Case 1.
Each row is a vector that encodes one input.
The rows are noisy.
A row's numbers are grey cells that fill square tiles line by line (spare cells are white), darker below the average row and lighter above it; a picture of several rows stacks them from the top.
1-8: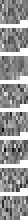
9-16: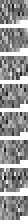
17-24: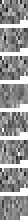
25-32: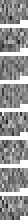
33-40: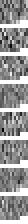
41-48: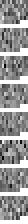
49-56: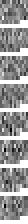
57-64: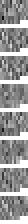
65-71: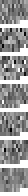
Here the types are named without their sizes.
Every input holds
a point on a line.
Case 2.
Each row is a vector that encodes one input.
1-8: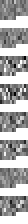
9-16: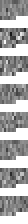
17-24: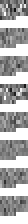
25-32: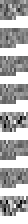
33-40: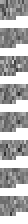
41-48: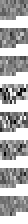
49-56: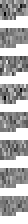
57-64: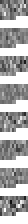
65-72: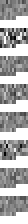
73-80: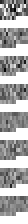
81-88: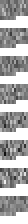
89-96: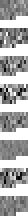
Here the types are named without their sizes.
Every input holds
a node of a tree.
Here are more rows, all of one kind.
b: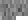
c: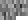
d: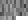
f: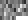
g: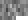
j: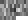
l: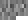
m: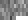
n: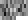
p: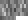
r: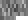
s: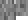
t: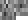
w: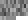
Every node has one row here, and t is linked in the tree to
j.
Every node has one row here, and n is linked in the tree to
b, f, l and w.
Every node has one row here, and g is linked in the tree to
p.
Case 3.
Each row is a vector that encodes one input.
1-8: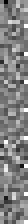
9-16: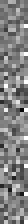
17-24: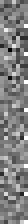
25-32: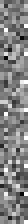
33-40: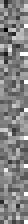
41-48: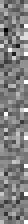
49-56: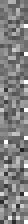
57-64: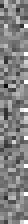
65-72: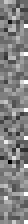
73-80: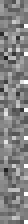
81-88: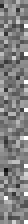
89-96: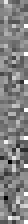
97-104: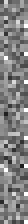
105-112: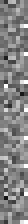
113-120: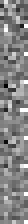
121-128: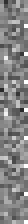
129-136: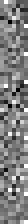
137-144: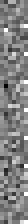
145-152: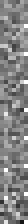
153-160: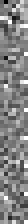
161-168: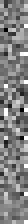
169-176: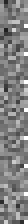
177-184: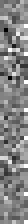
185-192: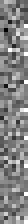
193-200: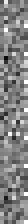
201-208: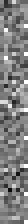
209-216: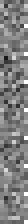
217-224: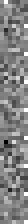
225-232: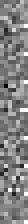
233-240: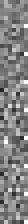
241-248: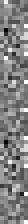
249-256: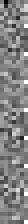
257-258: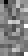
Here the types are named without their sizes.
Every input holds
a point on a circle.
